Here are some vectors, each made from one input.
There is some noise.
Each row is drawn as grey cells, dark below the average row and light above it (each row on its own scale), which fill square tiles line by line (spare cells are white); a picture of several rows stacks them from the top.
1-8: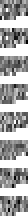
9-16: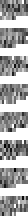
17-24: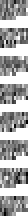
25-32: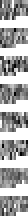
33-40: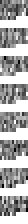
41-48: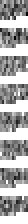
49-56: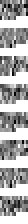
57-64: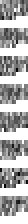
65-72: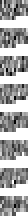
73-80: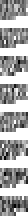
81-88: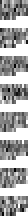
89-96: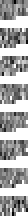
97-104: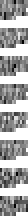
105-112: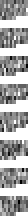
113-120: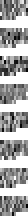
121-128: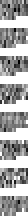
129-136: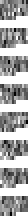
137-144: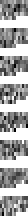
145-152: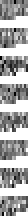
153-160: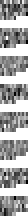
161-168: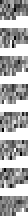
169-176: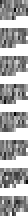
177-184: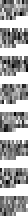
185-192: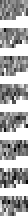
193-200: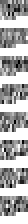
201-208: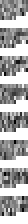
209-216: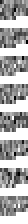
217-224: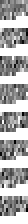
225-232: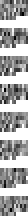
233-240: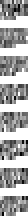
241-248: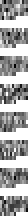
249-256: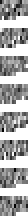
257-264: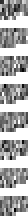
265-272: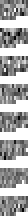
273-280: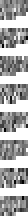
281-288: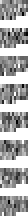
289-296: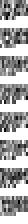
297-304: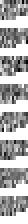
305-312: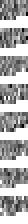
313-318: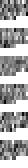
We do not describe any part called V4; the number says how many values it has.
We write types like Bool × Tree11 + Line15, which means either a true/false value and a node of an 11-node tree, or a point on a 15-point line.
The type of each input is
Label7 × Label7 + Line8 + V4.
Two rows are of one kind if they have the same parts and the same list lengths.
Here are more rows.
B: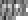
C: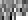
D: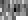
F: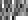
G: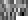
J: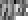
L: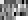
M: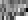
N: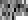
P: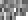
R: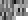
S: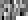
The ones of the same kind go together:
B, J, R
C, G, L, M, P, S
D, F, N

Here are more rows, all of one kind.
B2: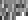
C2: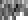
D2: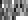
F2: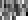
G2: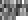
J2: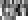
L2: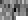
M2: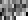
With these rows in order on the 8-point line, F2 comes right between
G2 and J2.
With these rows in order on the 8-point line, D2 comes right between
C2 and L2.
